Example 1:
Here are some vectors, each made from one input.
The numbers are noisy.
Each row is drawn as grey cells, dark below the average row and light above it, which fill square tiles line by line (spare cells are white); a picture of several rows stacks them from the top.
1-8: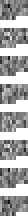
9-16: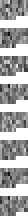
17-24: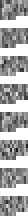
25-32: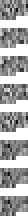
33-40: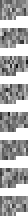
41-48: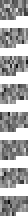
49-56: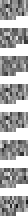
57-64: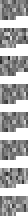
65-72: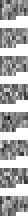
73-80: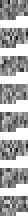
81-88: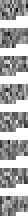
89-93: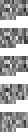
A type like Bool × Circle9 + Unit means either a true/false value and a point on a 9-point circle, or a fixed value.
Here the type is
Bool × Circle5.
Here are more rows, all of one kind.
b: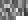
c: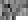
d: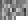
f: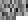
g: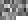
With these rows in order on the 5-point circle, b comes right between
c and g.
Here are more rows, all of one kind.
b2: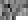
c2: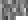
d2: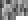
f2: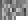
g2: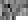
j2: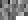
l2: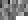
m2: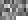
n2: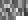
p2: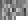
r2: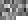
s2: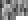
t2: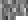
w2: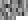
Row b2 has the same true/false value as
c2, g2, t2 and w2.
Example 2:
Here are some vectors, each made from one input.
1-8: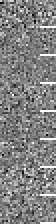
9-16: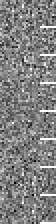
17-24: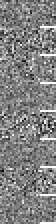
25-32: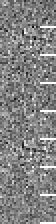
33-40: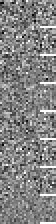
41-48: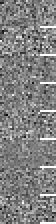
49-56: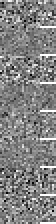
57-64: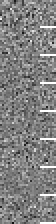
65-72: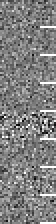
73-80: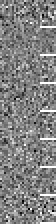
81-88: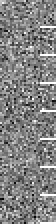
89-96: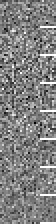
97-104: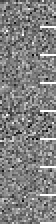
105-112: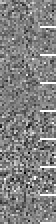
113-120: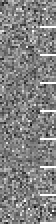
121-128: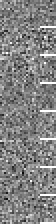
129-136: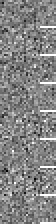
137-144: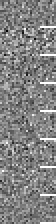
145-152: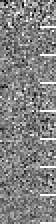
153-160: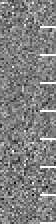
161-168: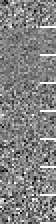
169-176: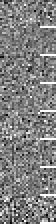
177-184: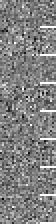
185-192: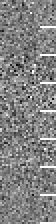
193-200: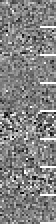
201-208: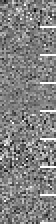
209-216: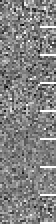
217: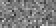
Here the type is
Label4 × (Tree16 + Unit).
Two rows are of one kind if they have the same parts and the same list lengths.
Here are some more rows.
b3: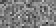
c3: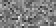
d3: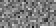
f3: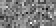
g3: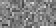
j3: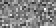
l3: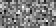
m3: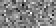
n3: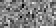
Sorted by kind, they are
b3, c3, d3, f3, g3, l3, m3, n3
j3

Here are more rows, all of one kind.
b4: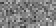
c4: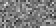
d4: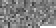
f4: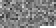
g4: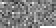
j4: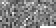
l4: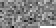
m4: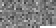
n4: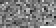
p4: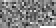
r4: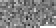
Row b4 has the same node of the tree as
d4 and n4.
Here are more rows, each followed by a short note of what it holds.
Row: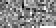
one of 4 labels
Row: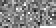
one of 4 labels
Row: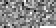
one of 4 labels
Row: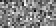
one of 4 labels
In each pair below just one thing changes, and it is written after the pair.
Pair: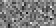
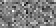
the node of the tree
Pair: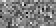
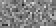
the label
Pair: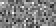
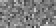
the label
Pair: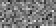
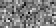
the node of the tree
